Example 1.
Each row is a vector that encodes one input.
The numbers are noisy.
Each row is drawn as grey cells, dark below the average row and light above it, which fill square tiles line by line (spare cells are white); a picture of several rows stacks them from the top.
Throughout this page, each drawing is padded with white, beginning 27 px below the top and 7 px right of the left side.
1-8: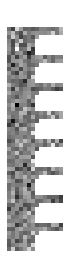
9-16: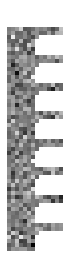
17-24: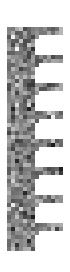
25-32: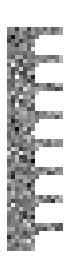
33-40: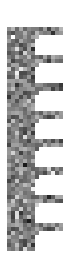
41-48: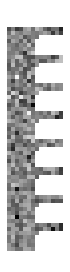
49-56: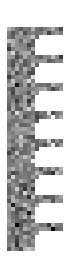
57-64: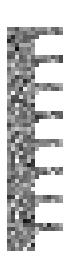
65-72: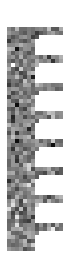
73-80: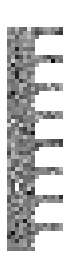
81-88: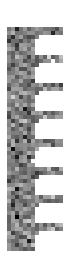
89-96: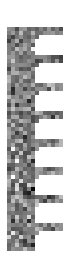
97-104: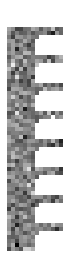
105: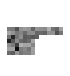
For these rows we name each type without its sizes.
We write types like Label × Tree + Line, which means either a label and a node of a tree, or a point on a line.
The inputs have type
(Bool × Bool × Bool × Bool + Line) × Line.
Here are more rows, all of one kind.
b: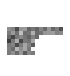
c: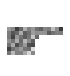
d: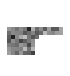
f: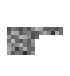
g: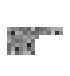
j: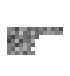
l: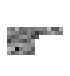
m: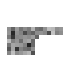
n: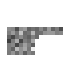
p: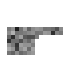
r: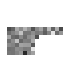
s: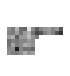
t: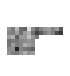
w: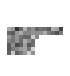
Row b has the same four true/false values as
c, j, n and w.
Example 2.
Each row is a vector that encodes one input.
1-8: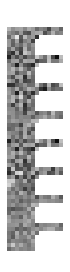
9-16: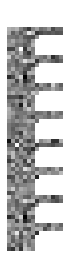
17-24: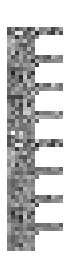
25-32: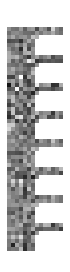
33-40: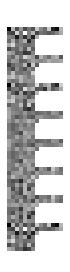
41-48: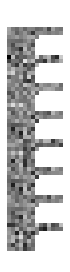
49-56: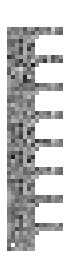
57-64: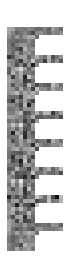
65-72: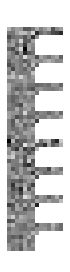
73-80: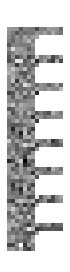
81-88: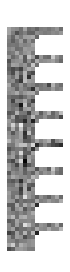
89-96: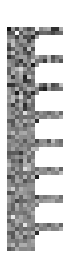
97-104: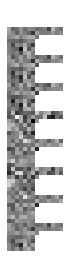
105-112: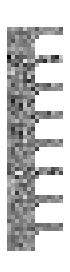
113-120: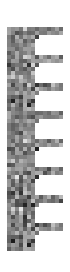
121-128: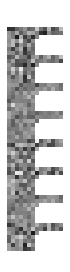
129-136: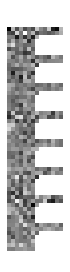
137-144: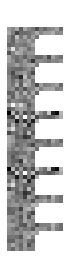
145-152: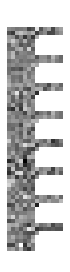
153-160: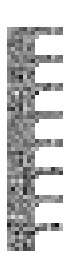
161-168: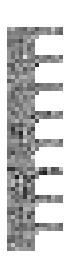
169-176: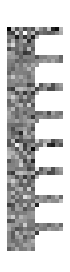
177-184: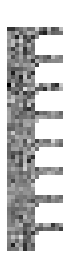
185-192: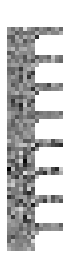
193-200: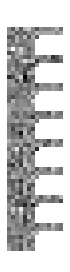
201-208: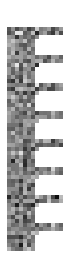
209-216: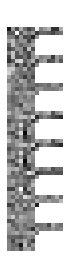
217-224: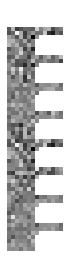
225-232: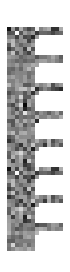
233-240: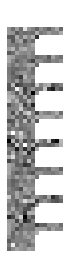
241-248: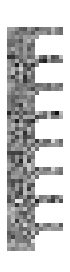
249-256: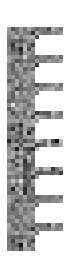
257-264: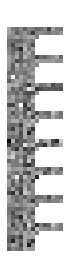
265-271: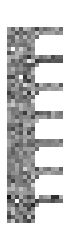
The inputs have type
Line15 + List2(Line10).
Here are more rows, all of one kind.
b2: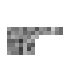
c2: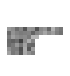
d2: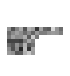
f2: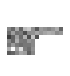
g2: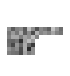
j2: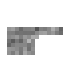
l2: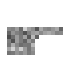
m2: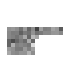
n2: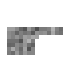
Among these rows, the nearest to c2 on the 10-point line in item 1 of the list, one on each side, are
b2 and n2.
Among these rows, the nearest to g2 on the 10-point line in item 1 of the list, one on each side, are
b2 and d2.
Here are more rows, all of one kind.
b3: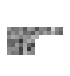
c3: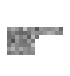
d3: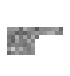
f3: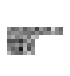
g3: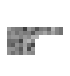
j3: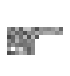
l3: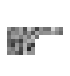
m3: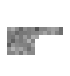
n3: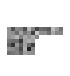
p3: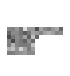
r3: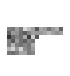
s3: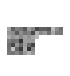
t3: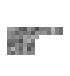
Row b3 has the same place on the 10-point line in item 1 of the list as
f3 and s3.
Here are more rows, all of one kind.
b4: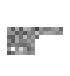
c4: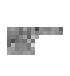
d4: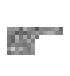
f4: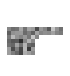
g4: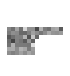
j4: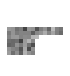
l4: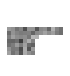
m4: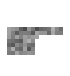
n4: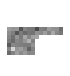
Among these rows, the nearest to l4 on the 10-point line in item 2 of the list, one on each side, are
f4 and j4.
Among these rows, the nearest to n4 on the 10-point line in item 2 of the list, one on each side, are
b4 and d4.
